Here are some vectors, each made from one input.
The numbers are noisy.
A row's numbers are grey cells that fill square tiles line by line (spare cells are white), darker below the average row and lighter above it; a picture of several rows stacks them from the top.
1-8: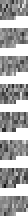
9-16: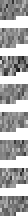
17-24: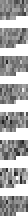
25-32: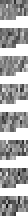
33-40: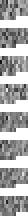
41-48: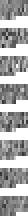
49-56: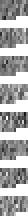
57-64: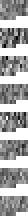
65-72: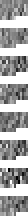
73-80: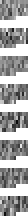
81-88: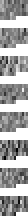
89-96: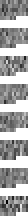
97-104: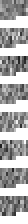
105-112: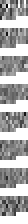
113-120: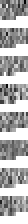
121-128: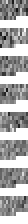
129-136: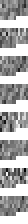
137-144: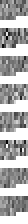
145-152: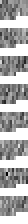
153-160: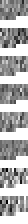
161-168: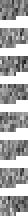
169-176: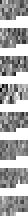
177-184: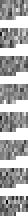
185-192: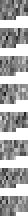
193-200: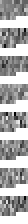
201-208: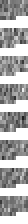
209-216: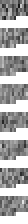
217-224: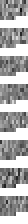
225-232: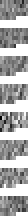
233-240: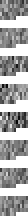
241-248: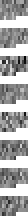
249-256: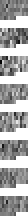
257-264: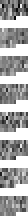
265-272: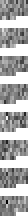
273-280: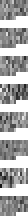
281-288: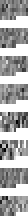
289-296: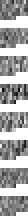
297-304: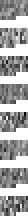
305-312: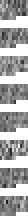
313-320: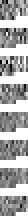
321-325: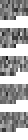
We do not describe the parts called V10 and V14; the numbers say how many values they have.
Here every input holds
either a point on an 8-point line, a true/false value and a value of V14, or a point on a 9-point line and a value of V10.
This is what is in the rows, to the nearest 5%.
About 50% of them hold a point on an 8-point line, a true/false value and a value of V14. The rest hold a point on a 9-point line and a value of V10.
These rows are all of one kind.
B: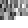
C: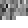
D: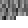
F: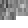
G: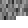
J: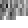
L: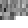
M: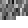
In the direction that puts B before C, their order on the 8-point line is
B, F, M, G, L, C, J, D.
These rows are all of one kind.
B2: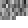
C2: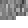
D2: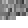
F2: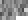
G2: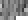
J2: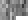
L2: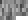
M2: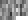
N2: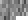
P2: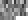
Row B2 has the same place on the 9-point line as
J2 and N2.
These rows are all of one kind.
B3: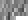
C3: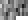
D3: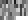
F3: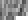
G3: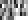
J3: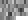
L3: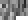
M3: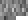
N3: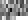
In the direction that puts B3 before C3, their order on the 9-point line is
M3, G3, D3, F3, N3, B3, L3, C3, J3.
